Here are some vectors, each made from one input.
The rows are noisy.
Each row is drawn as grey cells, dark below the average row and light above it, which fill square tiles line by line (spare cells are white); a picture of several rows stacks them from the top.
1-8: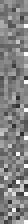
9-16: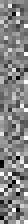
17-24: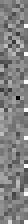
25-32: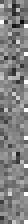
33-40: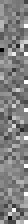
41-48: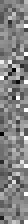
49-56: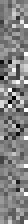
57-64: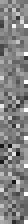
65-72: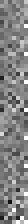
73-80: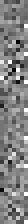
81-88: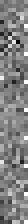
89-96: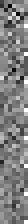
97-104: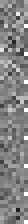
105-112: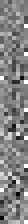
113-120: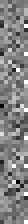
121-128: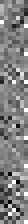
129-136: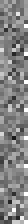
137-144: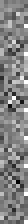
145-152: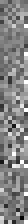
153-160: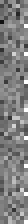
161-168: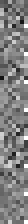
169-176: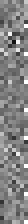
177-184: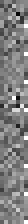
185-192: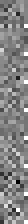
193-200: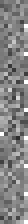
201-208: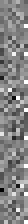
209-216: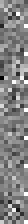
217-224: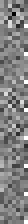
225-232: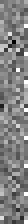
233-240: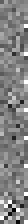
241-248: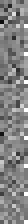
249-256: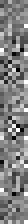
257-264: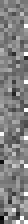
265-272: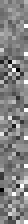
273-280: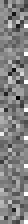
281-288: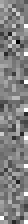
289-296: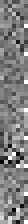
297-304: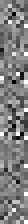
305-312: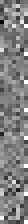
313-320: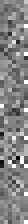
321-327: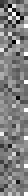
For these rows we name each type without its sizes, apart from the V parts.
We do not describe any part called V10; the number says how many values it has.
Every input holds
either a point on a line and a value of V10, or a node of a tree and a true/false value.
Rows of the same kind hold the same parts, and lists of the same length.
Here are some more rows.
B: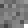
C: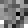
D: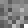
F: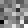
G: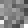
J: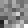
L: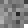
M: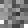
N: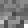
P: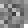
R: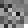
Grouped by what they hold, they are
B, D, F, N, R
C, G, J, L, M, P

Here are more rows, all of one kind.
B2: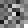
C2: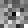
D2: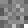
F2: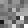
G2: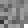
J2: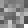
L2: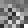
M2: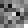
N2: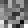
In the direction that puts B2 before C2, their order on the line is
L2, D2, M2, F2, G2, N2, J2, B2, C2.
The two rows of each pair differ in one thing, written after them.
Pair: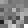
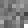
the place on the line
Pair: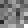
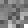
the place on the line
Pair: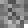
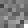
the value of V10
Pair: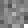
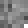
the place on the line
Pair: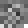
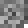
the place on the line
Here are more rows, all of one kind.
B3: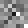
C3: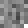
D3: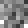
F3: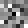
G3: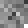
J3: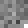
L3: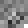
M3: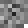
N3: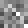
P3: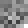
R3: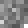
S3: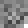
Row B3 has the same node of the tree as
F3, M3, P3 and S3.
